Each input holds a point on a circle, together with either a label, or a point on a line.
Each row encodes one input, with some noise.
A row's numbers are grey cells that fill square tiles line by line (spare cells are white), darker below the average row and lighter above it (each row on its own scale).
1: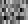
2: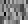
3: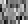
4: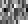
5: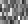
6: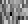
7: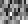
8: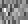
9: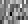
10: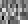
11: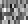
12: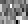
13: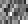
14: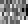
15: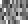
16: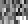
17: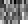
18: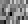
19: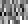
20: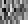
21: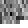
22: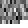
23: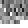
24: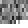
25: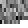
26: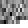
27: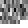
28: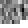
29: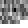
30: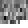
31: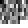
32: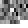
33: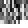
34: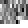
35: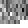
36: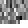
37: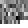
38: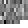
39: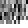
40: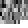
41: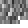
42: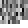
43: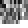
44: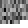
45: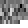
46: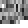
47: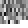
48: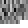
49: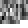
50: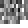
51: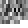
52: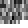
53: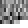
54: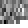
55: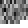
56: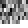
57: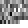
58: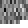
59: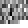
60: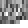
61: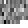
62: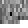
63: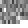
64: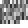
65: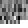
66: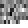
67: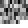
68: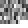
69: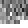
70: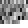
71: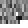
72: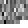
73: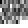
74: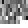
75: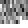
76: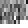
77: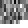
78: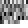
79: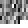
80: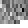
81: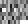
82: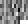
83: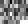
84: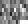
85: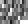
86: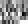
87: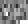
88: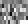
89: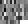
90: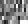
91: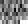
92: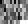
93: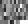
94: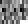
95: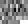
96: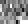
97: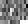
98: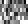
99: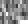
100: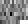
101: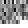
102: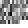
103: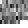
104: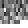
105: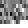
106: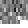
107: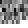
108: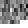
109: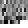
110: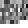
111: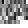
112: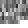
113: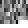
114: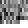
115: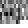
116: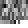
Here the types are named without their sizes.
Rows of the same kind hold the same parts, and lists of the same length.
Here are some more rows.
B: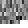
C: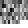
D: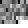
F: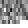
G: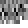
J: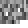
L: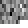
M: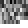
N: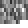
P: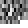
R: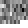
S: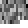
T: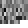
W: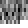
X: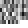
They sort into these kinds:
B, C, J, L, N, T, W
D, F, G, M, P, R, S, X

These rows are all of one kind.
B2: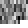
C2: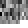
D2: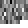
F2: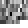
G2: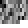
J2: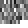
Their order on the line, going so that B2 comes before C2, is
F2, B2, D2, J2, C2, G2.
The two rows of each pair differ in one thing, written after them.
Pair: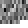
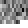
the label
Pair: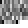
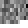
the label
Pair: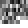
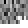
the place on the circle
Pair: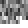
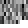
the label
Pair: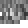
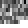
the label
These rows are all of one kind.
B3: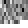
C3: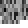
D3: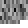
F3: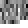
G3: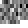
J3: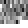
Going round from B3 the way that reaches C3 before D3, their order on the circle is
B3, J3, C3, F3, D3, G3.
